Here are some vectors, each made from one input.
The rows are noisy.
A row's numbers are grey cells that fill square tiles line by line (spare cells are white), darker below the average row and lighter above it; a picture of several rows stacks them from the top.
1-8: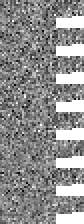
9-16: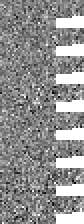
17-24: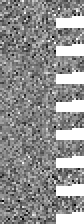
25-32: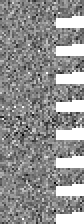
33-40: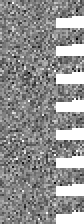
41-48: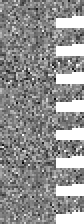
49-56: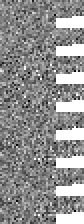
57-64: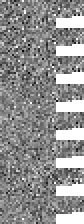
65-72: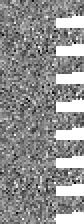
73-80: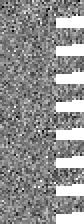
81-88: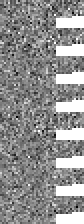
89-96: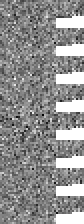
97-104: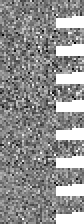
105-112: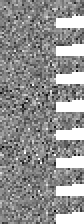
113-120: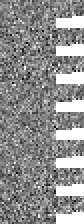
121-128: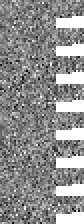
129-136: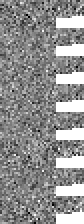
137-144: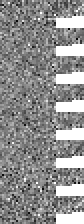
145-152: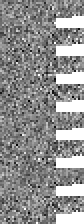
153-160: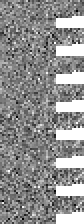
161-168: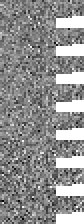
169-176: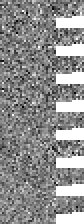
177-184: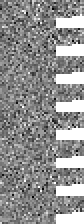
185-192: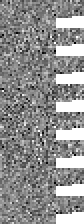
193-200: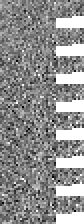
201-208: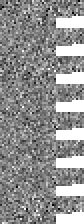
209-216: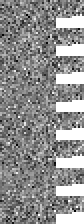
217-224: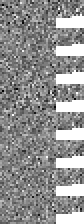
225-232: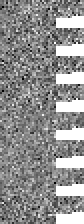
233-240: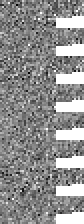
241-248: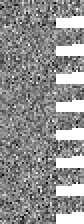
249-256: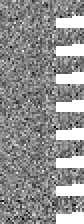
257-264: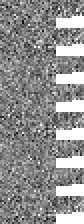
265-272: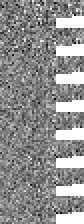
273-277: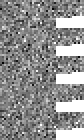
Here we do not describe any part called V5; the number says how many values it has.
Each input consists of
either three labels (each one of 6), or one of 7 labels and a value of V5.
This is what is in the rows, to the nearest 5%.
About 55% of them hold three labels (each one of 6). The rest hold one of 7 labels and a value of V5.
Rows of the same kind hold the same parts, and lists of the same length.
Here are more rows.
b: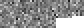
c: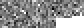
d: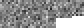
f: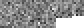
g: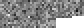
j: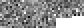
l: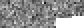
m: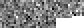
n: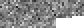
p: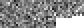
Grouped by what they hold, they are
b, d, f, g, l, n
c, j, m, p

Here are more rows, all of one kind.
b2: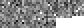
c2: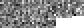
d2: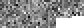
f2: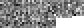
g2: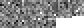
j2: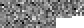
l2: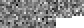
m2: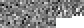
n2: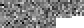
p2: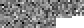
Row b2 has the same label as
g2 and l2.
